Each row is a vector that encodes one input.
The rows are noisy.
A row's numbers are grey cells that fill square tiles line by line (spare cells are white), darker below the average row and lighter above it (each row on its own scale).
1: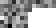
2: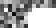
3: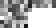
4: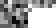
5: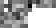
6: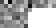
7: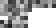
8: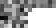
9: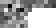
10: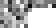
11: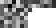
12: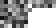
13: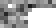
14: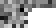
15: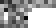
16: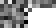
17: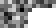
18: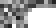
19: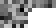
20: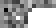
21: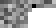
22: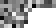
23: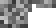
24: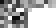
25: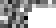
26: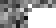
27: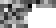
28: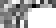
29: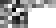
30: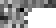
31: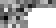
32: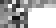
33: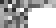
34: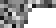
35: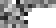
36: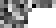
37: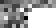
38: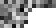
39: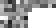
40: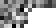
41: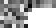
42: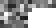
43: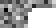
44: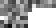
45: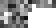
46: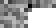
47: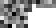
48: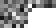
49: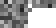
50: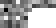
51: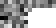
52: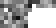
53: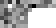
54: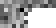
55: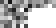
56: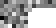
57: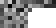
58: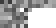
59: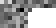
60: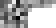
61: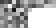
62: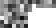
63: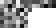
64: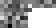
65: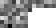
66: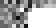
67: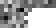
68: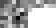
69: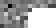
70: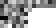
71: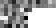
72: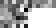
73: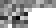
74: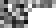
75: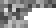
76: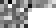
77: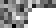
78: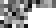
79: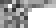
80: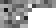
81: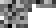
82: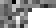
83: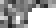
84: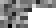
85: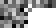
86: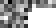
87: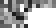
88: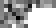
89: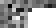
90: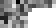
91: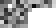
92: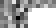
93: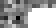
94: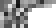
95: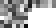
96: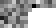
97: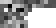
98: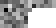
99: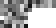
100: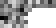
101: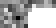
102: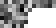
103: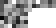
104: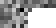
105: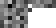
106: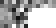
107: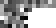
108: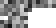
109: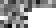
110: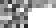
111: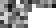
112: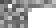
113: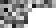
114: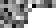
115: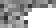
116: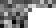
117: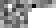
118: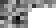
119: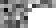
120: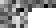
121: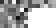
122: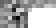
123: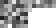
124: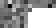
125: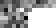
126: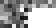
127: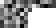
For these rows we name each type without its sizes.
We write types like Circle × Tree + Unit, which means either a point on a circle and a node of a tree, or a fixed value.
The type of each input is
Bool × Label × Line.
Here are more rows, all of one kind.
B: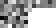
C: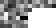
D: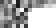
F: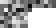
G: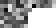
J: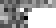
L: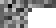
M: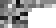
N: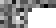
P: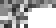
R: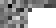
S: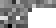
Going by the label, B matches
D and N.
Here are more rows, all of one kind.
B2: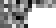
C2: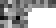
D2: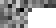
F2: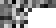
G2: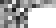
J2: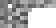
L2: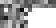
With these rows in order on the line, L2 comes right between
F2 and J2.
